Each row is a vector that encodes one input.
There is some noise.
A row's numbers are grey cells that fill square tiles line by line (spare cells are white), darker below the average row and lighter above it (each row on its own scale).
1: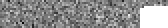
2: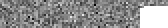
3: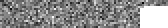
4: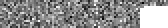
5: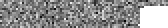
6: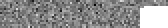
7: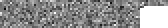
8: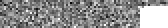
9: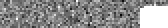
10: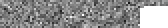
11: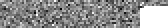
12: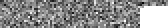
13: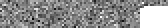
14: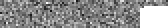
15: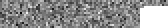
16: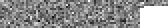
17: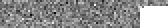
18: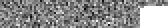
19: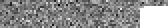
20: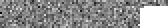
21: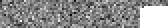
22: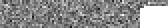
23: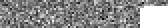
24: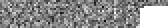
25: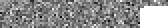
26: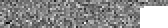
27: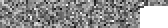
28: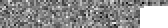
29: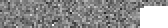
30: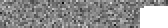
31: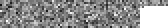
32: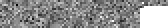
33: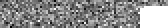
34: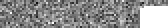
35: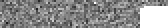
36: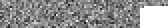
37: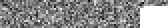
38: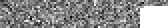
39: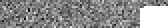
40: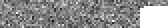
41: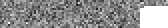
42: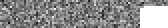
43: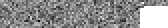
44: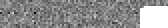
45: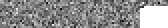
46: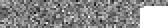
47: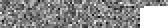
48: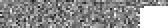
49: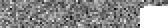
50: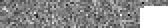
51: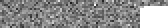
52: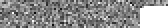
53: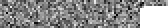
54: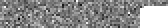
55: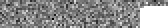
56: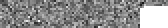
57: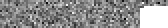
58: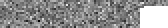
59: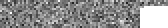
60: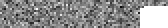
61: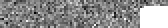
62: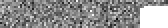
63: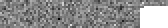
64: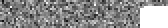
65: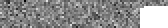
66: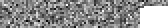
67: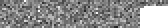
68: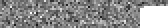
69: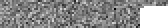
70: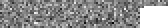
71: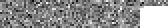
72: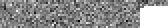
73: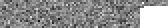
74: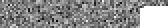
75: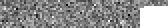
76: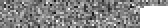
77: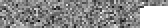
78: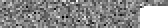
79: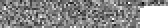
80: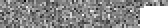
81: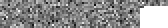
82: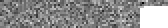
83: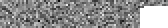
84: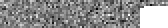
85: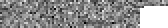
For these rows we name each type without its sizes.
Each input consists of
a point on a line and a node of each of two trees.
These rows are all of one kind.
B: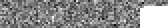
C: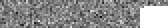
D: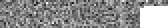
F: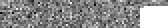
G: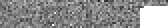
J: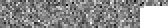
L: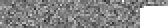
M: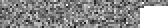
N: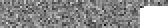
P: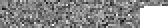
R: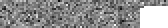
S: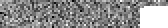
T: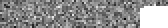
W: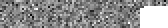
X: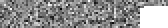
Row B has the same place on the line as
G, P, R and W.
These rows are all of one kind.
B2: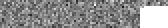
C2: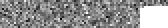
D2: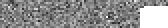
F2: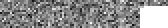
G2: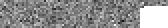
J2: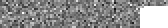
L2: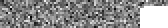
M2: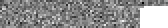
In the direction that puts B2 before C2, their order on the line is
F2, B2, M2, C2, D2, J2, L2, G2.
